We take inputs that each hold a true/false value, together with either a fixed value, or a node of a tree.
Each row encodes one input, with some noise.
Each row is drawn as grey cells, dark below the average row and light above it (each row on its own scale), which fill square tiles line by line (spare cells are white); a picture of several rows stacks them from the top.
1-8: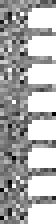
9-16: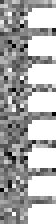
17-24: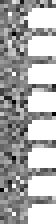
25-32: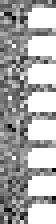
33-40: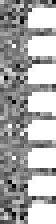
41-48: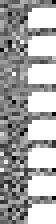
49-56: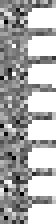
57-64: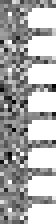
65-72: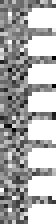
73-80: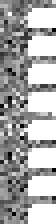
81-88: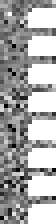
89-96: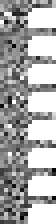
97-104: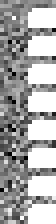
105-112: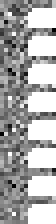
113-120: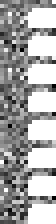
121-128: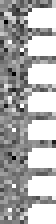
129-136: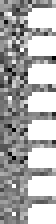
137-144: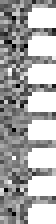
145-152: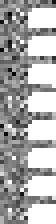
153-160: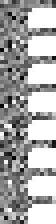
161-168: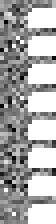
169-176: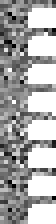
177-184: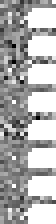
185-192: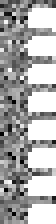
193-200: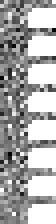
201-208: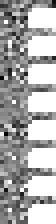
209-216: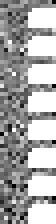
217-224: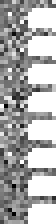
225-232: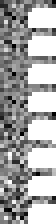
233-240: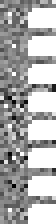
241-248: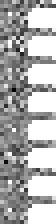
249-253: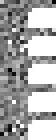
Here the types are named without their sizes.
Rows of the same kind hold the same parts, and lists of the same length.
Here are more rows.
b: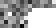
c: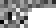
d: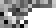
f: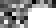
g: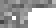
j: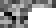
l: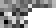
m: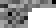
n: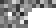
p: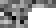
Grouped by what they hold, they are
b, d, f, j, l, m, n, p
c, g

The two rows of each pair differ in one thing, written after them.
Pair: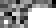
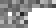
the true/false value
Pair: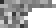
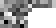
the node of the tree
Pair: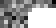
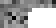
the node of the tree
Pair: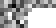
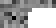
the true/false value
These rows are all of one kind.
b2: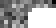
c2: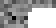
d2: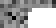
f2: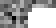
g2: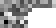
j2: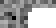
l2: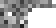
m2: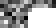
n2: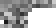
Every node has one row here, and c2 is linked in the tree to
d2 and f2.
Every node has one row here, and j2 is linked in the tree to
f2.
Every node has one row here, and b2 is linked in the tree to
m2.
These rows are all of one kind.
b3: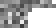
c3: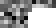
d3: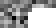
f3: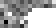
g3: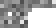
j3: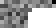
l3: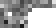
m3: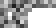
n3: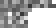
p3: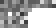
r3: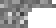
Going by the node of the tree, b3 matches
c3, d3, g3 and r3.
